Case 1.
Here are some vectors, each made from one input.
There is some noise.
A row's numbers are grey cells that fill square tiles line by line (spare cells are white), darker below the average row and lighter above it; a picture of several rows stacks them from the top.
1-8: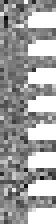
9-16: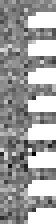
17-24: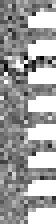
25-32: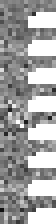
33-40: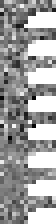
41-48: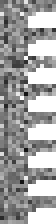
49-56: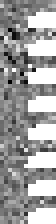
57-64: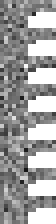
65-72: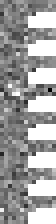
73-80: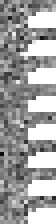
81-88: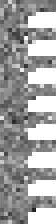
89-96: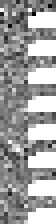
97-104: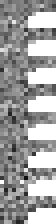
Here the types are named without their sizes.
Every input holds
a list of points on a line.
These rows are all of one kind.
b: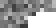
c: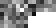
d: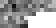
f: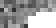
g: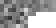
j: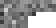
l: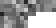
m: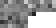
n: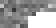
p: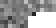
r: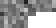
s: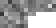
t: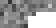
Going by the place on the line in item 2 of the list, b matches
d, n, r and t.
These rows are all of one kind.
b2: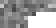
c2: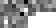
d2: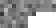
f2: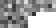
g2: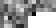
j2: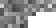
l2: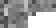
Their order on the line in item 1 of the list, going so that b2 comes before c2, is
f2, g2, j2, b2, c2, l2, d2.
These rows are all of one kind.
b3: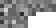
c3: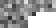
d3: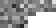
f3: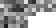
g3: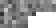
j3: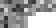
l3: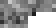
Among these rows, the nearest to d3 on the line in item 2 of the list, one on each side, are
f3 and g3.
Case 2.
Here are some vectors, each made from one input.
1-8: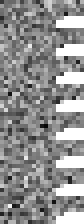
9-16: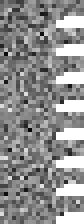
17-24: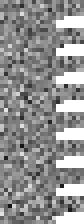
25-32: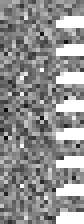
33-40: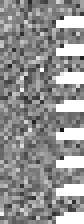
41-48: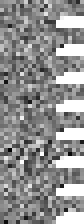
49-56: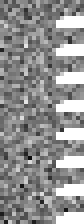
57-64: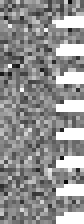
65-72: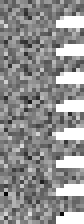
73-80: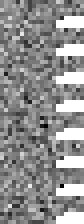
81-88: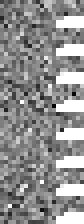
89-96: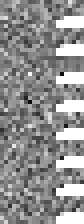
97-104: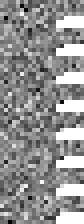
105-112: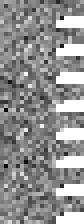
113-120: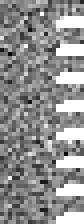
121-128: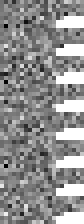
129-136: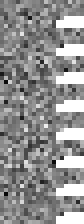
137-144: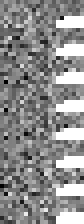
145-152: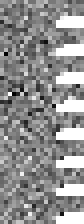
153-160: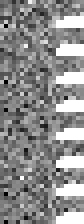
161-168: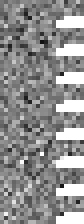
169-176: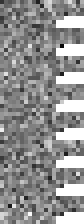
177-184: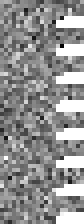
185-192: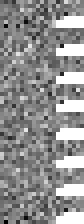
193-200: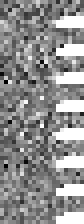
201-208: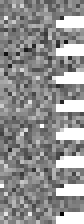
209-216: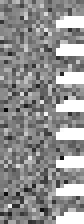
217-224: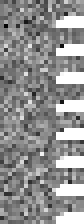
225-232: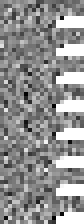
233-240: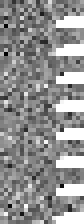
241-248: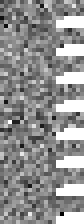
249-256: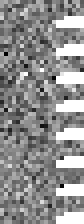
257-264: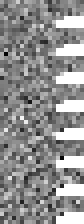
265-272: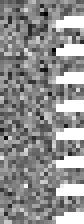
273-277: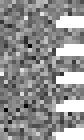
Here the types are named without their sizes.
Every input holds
either a label, or a node of a tree.
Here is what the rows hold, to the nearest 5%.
About 25% of them hold a label. The rest hold a node of a tree.
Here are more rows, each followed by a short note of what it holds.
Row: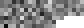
a label
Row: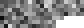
a label
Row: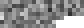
a node of a tree
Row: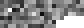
a label
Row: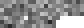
a node of a tree
